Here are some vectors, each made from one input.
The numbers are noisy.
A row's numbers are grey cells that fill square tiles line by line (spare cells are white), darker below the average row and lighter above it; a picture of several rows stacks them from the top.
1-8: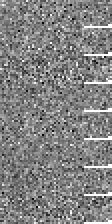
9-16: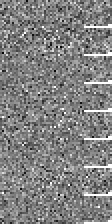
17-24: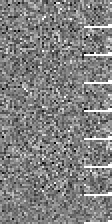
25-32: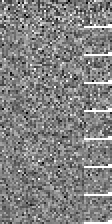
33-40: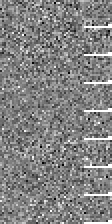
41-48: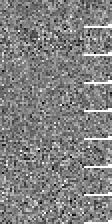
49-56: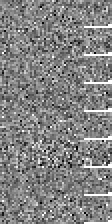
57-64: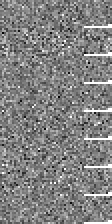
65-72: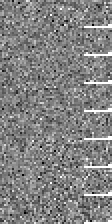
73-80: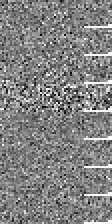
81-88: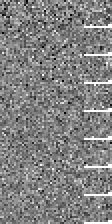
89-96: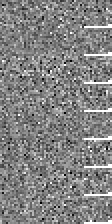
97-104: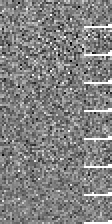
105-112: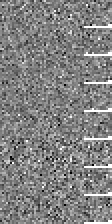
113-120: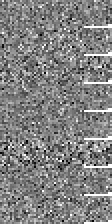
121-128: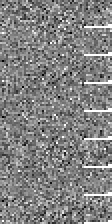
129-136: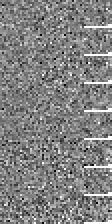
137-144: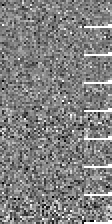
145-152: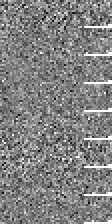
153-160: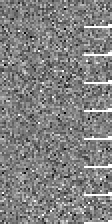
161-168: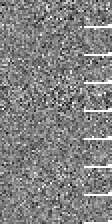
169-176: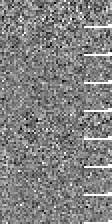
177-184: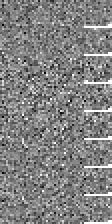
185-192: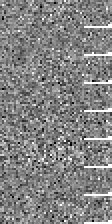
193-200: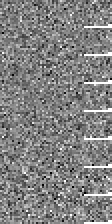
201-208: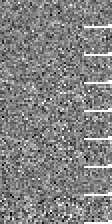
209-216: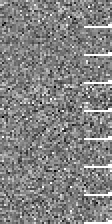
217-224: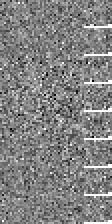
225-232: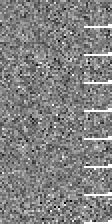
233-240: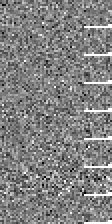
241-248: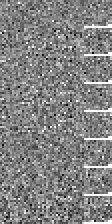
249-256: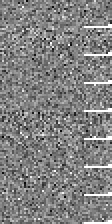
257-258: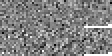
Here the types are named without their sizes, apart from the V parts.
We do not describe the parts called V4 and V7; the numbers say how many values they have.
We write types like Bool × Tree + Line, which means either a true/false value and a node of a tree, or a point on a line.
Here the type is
Label × (Line + List(V7)) × (Tree + Unit) × V4.
